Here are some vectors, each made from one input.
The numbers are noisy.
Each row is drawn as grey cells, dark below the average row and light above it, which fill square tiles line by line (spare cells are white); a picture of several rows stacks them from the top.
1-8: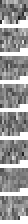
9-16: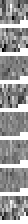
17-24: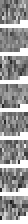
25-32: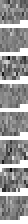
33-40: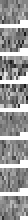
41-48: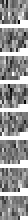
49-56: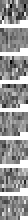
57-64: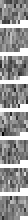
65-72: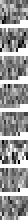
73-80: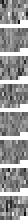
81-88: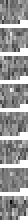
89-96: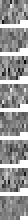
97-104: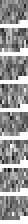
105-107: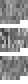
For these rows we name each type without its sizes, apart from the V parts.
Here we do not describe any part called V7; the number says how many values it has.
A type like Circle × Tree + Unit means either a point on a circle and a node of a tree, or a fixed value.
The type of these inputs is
(Bool × Bool × Bool + Unit) × V7 + Circle.
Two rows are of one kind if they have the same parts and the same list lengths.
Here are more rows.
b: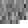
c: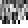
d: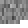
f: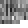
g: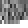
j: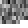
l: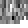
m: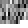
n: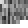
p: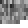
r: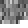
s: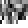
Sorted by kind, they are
b, m, p
c, g, j, n, s
d, f, l, r

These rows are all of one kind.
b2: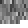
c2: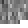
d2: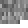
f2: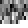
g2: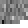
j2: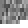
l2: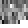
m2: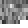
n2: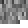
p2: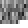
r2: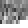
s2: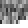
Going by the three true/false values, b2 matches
g2, m2 and r2.
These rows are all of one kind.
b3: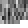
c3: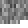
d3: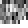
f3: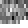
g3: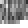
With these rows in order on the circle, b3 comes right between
c3 and g3.
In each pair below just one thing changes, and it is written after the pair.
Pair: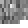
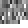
the value of V7
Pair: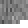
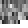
the value of V7
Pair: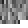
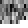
the value of V7
